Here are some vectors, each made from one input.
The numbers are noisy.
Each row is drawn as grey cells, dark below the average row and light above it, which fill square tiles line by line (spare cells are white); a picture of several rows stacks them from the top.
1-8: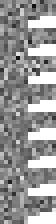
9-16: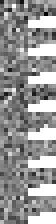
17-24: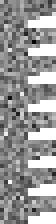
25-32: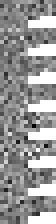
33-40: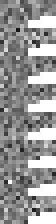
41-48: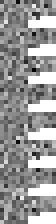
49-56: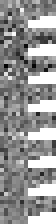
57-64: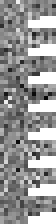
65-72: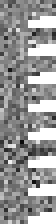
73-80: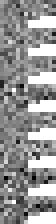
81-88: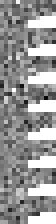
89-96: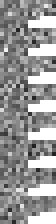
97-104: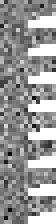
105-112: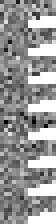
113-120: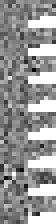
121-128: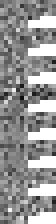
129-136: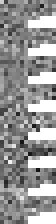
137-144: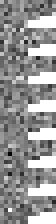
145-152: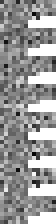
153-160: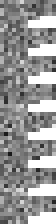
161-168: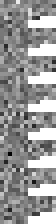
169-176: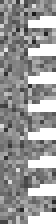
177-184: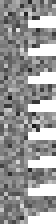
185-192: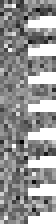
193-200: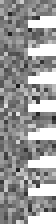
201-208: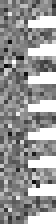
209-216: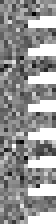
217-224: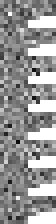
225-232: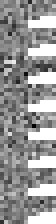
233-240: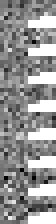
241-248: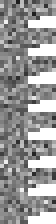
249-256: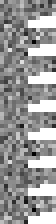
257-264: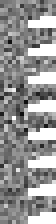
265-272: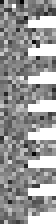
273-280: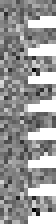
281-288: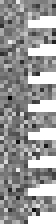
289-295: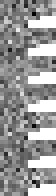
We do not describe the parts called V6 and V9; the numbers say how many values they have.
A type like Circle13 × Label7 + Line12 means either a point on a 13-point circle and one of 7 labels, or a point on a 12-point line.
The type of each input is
Bool × V6 + (Line7 + Tree10) × V9.
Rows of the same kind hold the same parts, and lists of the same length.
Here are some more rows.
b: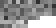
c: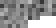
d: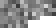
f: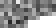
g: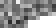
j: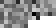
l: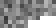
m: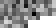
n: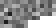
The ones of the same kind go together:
b, c, d, l
f, g, n
j, m

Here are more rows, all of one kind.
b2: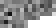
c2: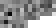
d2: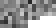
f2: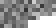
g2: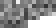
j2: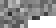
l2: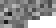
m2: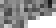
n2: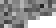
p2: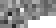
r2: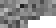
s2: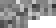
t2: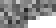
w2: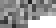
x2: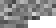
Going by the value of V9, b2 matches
c2, l2, m2 and n2.
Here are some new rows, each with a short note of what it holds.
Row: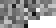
a true/false value and a value of V6
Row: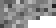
a node of a 10-node tree and a value of V9
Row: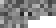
a node of a 10-node tree and a value of V9
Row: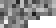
a true/false value and a value of V6
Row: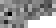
a point on a 7-point line and a value of V9
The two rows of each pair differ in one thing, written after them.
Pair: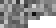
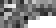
the true/false value
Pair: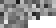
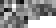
the true/false value
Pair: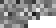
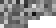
the value of V6
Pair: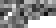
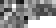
the value of V6
